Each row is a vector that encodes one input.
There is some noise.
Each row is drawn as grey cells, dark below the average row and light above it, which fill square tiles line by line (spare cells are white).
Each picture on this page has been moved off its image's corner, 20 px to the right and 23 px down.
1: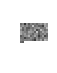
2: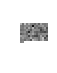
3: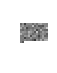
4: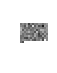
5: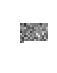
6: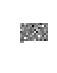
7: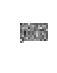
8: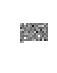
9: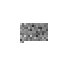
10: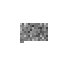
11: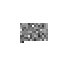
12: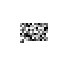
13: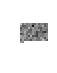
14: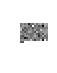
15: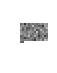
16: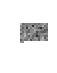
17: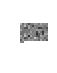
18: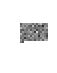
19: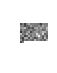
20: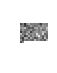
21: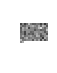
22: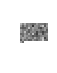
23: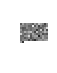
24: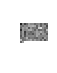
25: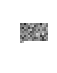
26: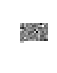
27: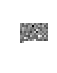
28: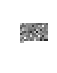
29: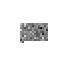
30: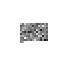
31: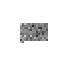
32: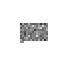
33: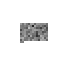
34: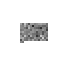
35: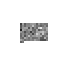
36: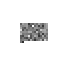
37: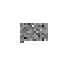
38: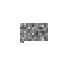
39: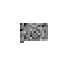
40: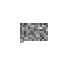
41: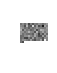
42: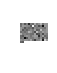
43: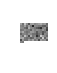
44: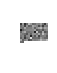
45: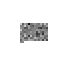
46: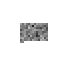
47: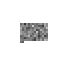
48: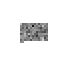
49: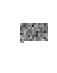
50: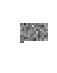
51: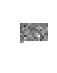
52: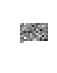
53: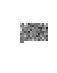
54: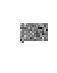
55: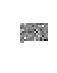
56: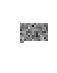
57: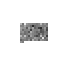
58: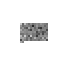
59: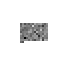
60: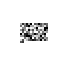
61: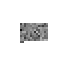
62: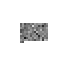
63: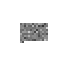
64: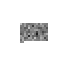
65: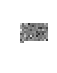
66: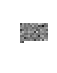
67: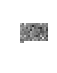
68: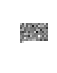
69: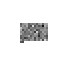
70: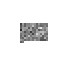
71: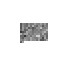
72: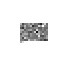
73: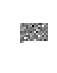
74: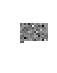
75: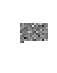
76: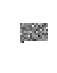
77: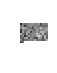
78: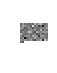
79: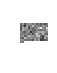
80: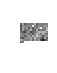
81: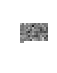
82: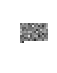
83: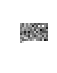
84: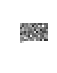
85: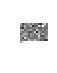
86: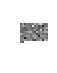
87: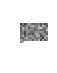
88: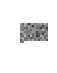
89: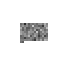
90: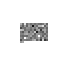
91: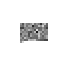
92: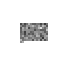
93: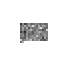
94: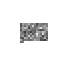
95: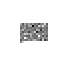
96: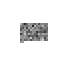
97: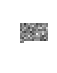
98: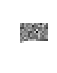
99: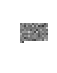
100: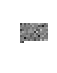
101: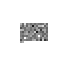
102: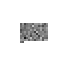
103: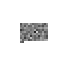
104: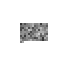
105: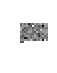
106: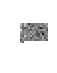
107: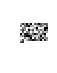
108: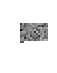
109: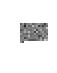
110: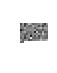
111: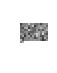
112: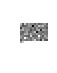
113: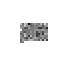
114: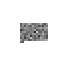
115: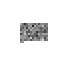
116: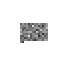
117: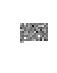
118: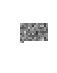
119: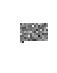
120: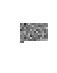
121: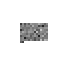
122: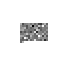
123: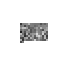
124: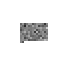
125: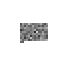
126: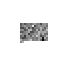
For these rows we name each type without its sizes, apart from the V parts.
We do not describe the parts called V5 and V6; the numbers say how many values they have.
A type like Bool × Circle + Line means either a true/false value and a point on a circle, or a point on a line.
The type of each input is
Bool × (Tree + V5) × V6 + Unit.
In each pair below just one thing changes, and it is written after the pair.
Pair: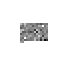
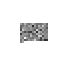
the value of V6
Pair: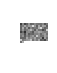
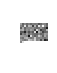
the true/false value
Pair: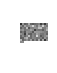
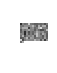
the value of V6
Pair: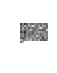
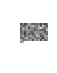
the value of V6
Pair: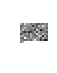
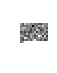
the value of V5
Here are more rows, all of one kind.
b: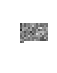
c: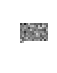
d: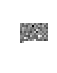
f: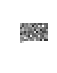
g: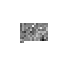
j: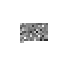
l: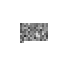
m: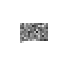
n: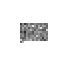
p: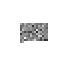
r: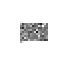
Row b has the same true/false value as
c, g, l and n.
